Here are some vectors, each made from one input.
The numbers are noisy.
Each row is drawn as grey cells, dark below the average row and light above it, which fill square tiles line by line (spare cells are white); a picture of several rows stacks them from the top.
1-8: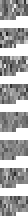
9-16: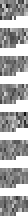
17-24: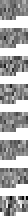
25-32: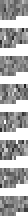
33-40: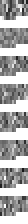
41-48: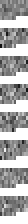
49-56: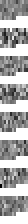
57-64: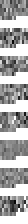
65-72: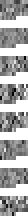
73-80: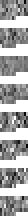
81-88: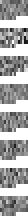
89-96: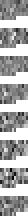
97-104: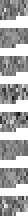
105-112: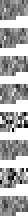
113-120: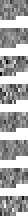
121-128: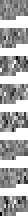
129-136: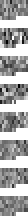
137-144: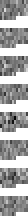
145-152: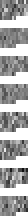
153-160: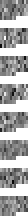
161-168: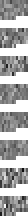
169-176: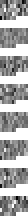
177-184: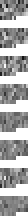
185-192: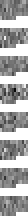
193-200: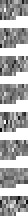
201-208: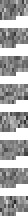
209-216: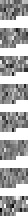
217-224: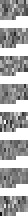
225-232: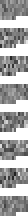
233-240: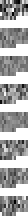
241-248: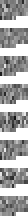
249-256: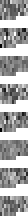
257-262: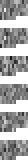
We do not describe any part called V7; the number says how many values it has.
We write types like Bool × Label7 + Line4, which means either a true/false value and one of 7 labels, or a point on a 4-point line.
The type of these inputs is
List2(Bool × V7).
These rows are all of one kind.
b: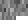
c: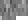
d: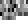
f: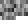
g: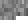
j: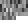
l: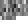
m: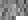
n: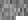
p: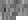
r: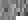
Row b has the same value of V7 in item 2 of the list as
c, d, m and p.
